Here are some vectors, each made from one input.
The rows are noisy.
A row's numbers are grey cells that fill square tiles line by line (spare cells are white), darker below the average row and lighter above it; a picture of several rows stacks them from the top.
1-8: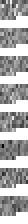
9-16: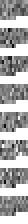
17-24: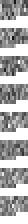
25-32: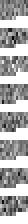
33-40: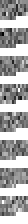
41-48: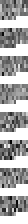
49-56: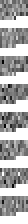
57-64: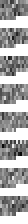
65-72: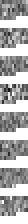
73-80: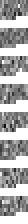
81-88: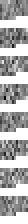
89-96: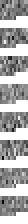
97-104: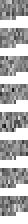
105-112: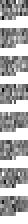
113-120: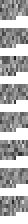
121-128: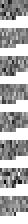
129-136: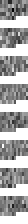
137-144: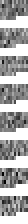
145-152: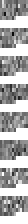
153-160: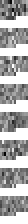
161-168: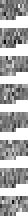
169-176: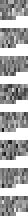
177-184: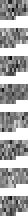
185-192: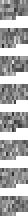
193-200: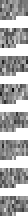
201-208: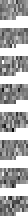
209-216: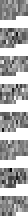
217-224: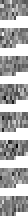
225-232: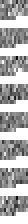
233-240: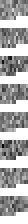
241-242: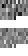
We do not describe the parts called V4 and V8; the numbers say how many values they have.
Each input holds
a point on a 5-point line, a value of V4 and a value of V8, together with either a point on a 6-point circle and a true/false value, or a point on a 7-point line.
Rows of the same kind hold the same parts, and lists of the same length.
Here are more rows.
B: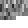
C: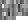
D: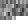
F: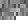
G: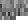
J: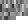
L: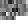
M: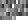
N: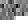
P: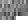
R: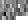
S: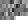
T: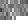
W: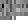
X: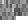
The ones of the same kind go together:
B, C, G, J, P, R, T, X
D, F, L, M, N, S, W

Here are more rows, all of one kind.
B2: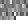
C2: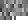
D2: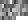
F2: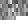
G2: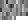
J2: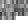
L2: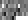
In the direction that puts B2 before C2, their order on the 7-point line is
G2, B2, C2, L2, D2, J2, F2.
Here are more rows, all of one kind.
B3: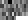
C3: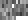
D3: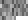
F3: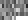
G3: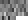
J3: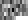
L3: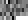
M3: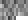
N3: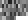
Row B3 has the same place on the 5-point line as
L3 and N3.
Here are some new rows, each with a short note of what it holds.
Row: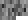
a point on a 6-point circle, a point on a 5-point line, a true/false value, a value of V4 and a value of V8
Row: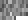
a point on a 5-point line, a point on a 7-point line, a value of V4 and a value of V8
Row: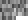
a point on a 6-point circle, a point on a 5-point line, a true/false value, a value of V4 and a value of V8
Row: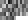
a point on a 6-point circle, a point on a 5-point line, a true/false value, a value of V4 and a value of V8
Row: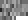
a point on a 5-point line, a point on a 7-point line, a value of V4 and a value of V8
